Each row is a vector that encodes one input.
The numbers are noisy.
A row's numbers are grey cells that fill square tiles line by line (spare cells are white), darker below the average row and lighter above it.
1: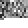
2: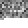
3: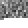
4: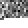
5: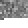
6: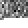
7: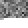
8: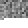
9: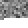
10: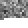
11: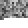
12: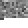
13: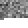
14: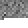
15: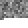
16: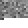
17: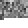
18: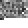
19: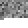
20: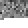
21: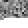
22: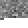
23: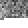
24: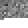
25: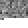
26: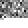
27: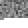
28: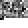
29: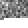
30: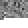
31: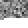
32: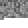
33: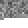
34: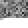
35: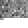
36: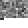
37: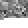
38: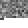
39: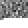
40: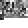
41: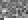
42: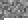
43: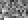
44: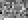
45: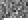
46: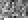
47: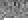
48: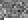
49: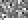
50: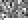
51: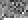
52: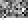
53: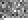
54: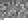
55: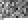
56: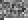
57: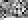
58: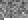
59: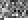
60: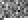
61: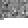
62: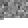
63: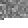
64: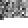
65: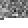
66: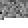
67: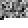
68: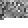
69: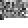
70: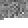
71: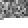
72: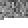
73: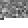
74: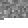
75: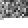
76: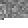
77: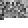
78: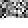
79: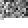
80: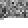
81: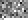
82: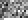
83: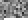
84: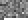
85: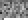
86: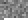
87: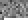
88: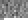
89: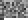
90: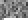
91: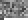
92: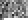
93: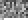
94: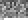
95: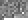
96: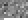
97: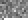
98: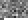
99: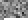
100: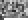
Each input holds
either a point on a 4-point line and a true/false value, or a list of up to two points on a 5-point line.
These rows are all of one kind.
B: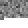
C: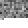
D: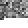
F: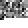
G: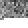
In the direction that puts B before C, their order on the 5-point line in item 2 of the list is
G, F, B, D, C.
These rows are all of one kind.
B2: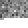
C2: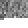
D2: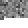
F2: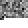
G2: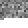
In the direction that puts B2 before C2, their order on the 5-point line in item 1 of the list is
B2, C2, F2, G2, D2.
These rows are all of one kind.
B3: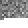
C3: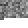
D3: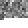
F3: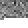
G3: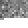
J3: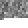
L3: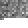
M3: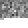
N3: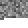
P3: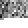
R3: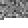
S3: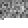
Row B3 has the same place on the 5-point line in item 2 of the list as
C3, N3 and S3.
